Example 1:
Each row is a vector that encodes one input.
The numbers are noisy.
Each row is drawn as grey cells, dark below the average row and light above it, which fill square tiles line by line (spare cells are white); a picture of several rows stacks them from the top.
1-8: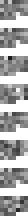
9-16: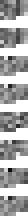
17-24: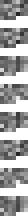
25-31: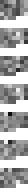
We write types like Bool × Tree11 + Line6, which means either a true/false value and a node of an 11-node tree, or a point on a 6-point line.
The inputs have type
Label5.
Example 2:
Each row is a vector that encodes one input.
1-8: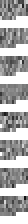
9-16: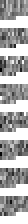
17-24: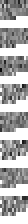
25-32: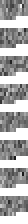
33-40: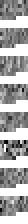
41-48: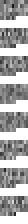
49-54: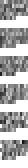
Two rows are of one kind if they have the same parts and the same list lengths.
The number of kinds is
2.
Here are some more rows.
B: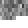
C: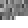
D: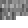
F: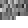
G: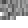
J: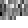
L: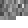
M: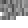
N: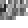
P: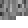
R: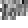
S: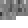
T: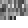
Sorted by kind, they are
B, C, D, F, G, J, L, M, N, P, S, T
R

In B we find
a node of a 9-node tree.
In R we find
a fixed value.
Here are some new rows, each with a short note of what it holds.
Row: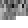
a node of a 9-node tree
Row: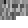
a node of a 9-node tree
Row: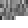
a node of a 9-node tree
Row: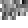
a fixed value
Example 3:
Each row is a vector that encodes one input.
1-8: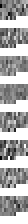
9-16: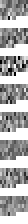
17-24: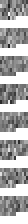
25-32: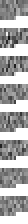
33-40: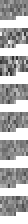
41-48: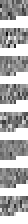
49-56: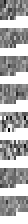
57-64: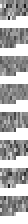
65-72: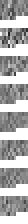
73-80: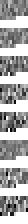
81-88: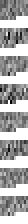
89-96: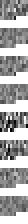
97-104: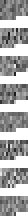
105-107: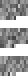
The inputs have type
Bool × Bool × Bool.
